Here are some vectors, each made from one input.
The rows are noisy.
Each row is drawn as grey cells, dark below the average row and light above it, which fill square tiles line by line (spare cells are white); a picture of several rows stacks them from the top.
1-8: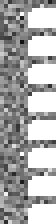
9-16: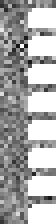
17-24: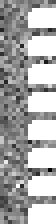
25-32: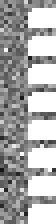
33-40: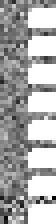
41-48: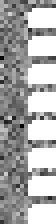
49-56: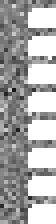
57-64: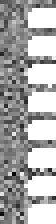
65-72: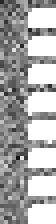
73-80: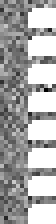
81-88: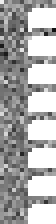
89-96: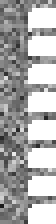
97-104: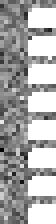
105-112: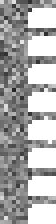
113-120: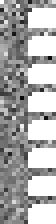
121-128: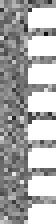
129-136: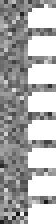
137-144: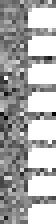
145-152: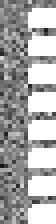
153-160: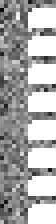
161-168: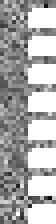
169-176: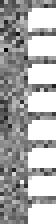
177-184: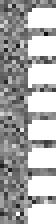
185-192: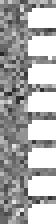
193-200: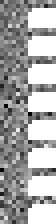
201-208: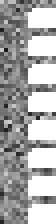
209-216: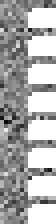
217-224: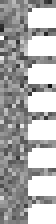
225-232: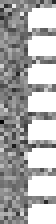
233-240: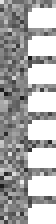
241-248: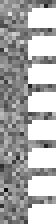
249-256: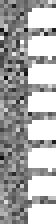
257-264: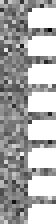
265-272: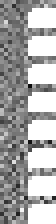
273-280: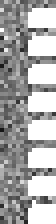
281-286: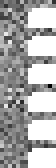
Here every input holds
a point on a 10-point circle, together with either a point on an 8-point circle and a true/false value, or a fixed value.
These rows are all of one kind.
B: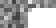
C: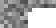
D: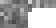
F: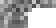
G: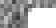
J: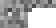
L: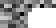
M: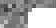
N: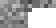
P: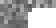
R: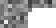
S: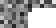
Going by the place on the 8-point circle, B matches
F, J and M.
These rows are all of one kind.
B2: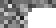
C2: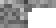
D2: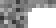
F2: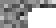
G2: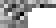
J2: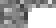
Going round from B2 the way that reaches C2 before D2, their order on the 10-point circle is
B2, F2, G2, C2, D2, J2.
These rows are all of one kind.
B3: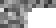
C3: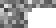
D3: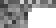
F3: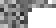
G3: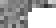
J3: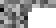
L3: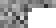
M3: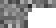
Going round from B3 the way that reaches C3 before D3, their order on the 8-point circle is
B3, G3, L3, J3, C3, F3, M3, D3.
